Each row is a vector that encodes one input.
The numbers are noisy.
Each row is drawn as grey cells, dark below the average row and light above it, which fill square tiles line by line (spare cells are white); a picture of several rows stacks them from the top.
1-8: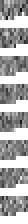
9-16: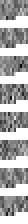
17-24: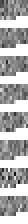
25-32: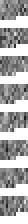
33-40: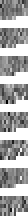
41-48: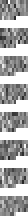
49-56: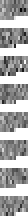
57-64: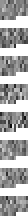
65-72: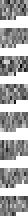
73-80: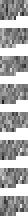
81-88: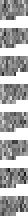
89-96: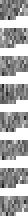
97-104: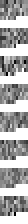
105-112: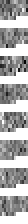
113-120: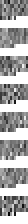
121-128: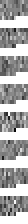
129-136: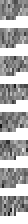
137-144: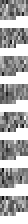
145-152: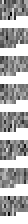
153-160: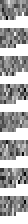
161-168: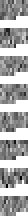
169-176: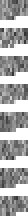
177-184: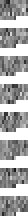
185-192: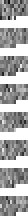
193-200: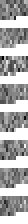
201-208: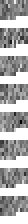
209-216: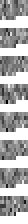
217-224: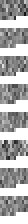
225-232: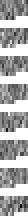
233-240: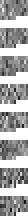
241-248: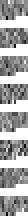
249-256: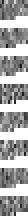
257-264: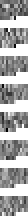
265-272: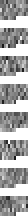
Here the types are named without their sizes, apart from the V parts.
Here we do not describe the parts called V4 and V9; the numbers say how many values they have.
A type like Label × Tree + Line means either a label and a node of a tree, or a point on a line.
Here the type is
Label + Line × (Line + V9) + V4 × V4.
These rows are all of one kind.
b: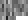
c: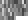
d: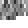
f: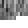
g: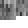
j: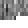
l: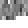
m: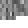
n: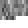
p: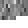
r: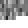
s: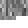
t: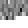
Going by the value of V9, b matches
f, j, m and s.
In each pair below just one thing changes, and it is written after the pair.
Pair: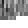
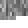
the place on the line
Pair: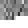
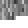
the value of V9
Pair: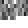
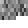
the value of V9
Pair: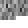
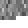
the value of V9
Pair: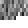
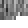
the place on the line
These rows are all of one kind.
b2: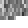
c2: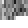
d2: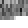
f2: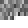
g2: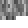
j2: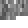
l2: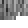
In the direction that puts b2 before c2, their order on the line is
d2, l2, j2, b2, f2, c2, g2.
